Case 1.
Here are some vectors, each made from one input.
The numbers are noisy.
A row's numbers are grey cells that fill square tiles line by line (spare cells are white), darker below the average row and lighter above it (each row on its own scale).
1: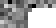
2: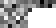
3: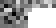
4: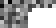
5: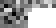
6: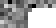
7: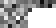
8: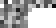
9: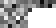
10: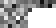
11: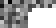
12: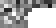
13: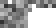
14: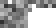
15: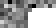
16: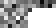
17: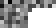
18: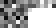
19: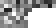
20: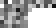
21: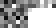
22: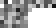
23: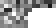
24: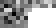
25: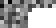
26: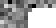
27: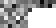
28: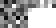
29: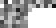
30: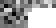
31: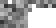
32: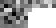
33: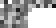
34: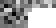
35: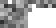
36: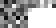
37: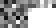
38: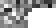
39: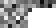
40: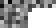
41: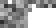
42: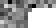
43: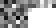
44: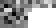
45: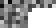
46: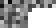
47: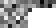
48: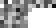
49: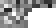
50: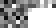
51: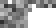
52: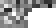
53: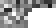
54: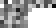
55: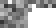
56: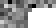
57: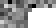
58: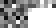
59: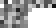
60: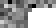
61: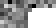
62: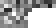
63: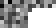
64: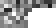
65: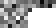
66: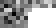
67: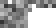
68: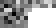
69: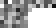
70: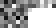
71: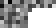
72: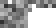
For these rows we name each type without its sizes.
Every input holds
three true/false values.
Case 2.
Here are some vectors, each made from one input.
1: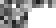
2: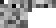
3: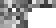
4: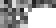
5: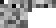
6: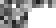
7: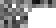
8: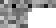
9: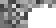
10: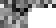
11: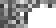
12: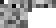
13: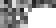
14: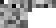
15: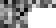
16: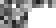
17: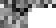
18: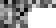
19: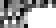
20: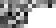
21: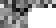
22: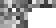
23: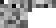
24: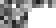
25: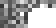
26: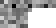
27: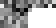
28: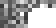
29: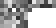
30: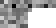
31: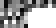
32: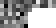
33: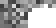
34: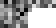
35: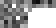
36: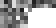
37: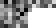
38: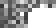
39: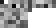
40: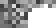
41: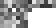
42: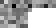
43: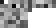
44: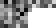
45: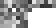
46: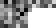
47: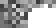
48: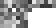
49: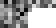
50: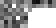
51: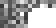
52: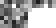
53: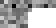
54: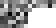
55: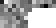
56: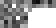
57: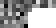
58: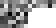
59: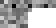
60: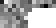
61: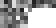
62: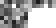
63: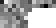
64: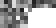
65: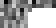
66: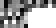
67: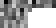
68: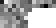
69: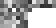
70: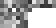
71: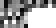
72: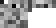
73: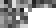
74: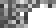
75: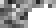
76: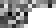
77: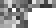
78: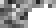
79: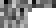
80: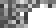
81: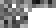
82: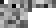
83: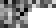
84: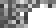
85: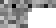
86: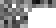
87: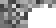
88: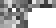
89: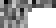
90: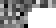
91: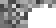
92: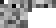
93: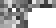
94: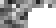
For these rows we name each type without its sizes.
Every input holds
a point on a line.
